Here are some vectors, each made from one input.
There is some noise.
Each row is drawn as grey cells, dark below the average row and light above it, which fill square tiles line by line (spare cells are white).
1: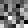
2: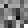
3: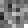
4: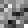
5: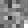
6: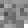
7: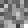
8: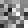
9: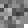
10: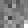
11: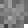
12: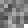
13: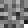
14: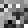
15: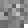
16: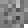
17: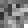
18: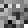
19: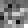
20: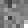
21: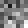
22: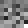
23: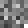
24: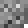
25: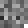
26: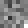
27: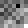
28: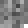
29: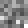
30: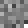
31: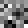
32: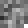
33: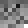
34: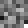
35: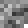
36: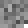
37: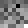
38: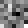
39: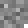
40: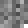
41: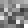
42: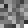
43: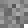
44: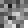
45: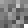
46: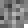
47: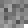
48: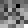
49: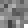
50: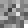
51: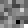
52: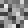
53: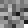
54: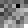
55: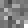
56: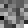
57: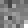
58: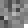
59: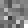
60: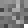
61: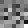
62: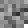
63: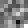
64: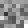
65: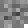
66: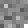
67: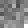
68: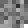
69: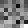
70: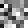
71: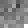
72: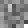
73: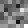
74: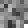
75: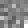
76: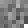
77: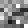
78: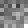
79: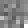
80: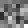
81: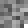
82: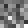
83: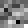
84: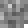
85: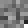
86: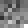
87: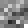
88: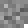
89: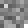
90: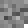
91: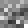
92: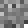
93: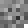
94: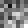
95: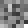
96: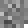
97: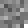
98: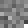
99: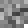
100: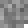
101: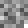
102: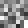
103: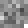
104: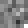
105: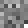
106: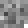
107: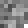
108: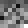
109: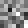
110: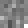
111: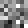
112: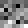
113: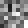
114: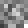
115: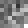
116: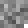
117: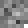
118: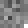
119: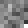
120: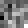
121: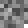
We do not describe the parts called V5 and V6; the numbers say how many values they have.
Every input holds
a value of V5, together with either a point on a 4-point line and a true/false value, or a value of V6.
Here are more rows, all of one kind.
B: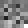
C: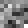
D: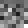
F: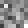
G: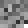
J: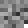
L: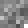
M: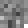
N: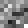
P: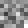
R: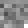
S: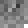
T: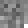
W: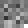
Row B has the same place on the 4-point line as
D, R and S.
